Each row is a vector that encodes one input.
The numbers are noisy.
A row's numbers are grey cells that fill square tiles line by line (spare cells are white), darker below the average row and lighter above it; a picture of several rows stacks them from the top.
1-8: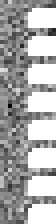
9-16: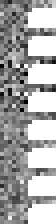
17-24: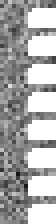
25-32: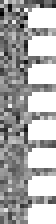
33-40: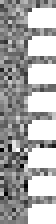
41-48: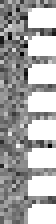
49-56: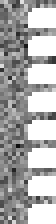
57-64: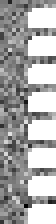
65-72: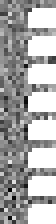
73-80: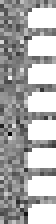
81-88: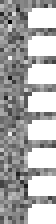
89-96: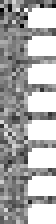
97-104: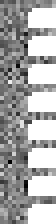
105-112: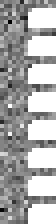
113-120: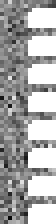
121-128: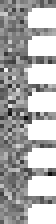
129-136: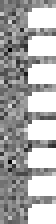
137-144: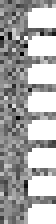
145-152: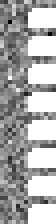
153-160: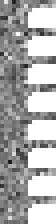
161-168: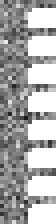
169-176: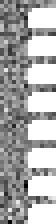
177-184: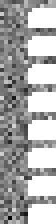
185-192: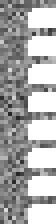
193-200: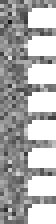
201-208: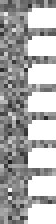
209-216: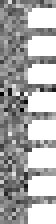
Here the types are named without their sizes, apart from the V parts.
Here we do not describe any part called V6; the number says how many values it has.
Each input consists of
a list of items, each either a point on a line, or a true/false value and a value of V6.
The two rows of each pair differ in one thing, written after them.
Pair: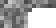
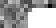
the true/false value in item 1 of the list
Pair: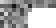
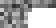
the value of V6 in item 1 of the list
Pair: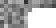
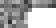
the true/false value in item 1 of the list
